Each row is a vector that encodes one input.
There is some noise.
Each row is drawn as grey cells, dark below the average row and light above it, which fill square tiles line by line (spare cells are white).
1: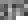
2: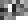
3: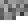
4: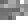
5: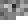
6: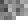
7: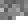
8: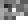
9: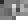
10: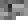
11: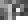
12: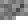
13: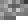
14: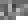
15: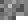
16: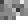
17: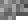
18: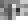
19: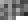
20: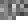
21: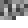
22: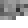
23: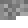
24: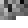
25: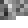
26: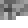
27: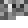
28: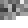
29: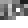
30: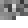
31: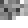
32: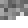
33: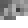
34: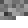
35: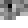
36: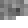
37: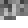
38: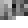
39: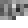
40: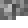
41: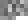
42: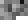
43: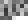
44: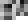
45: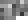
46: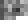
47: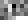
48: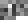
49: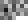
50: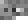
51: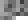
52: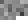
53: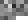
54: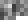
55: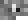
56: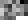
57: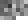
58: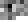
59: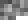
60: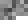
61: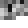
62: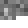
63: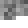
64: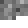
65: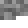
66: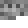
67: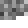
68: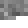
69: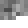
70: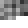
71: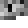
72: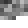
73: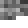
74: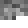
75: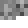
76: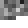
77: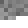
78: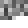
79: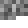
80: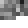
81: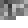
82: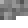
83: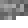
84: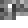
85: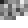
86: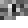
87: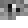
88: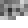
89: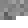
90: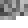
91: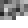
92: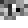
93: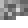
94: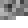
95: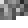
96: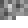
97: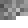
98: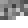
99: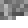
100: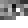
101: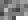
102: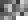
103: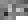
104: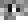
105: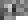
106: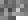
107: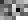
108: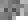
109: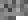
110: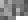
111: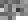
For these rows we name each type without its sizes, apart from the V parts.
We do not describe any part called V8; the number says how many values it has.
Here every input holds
a label, together with either a point on a line, or a value of V8.
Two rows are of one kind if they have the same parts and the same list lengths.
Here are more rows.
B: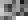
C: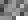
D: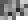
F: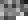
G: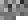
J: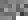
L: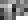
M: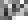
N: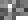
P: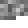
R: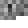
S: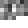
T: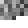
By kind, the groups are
B, D, G, J, L, N, R, T
C, F, M, P, S

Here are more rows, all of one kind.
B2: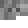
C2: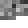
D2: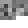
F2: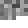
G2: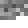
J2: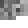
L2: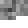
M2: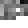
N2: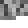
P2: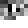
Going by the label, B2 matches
C2, F2 and L2.
